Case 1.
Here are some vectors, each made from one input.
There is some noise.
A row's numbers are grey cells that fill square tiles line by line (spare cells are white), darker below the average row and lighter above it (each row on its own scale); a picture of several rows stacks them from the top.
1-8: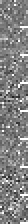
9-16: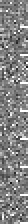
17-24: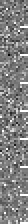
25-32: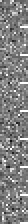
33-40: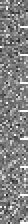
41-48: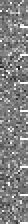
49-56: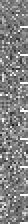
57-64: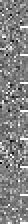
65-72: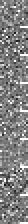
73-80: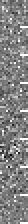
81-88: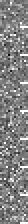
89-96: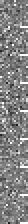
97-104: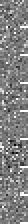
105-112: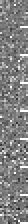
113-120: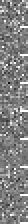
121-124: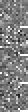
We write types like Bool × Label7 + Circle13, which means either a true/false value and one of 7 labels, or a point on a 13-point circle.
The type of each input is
Bool × Bool × Bool × Bool + Unit.
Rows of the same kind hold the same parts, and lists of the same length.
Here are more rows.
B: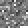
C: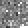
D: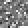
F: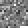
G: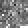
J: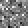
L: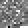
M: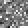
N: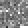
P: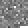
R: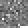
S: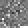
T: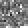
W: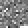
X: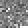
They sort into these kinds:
B, C, F, G, J, L, N, P, R, S, T, W, X
D, M

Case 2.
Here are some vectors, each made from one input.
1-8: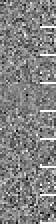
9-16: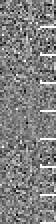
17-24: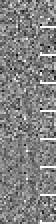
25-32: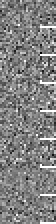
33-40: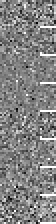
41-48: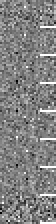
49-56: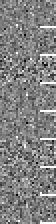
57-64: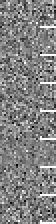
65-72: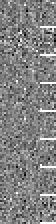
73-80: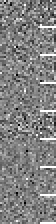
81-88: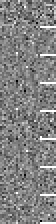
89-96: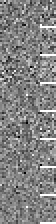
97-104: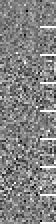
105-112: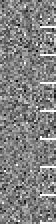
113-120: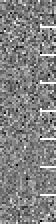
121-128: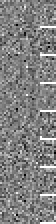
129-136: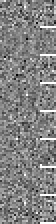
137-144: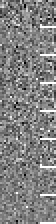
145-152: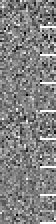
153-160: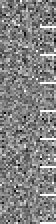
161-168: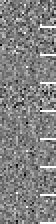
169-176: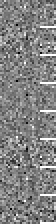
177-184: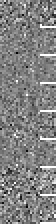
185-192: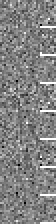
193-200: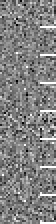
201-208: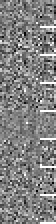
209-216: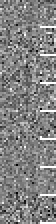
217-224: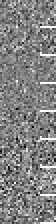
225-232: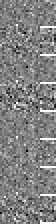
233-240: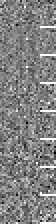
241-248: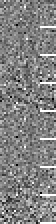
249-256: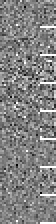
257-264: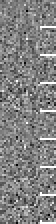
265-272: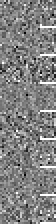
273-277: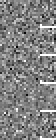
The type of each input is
Bool × Bool × Bool × Bool + Unit.
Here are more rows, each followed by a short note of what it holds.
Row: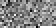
a fixed value
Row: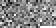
a fixed value
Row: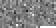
four true/false values
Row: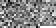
a fixed value
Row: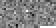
four true/false values
